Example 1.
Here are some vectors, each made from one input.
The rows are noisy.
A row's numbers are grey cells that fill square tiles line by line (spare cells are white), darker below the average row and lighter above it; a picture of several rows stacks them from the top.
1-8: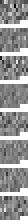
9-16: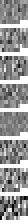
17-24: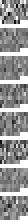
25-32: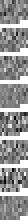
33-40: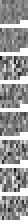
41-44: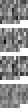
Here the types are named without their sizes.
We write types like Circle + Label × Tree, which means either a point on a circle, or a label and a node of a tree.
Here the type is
List(Line).
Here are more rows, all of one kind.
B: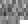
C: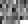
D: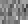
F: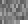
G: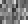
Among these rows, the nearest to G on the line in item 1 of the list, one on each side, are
C and F.
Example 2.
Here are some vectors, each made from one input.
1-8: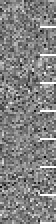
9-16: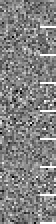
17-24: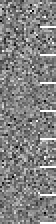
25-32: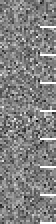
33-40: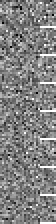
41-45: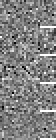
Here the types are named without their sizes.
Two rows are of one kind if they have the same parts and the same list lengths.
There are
2 kinds of row.
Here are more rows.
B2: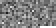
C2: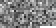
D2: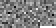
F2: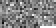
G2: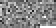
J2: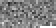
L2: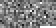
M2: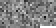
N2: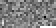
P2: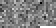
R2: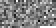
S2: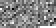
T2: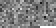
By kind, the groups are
B2, D2, J2, M2, N2, P2, T2
C2, F2, G2, L2, R2, S2

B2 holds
a point on a line.
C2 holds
a point on a line and a node of a tree.
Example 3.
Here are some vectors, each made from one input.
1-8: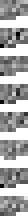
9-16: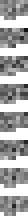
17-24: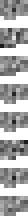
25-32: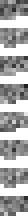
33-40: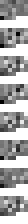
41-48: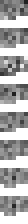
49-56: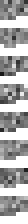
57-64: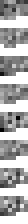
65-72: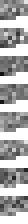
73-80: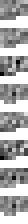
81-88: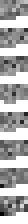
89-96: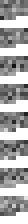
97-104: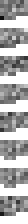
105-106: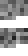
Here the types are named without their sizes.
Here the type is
(Circle + Unit) × Line.
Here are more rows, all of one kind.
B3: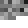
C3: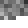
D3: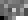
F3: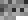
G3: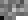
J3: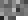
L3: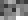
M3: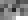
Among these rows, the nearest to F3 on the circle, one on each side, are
B3 and M3.
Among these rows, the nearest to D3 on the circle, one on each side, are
L3 and M3.
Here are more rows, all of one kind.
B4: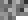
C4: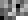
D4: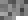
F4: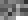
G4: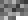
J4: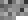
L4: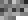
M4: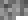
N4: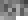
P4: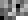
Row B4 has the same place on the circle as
C4, L4 and P4.
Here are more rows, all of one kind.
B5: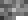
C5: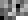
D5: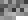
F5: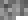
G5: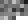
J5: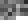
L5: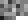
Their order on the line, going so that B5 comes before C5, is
D5, G5, J5, F5, B5, L5, C5.
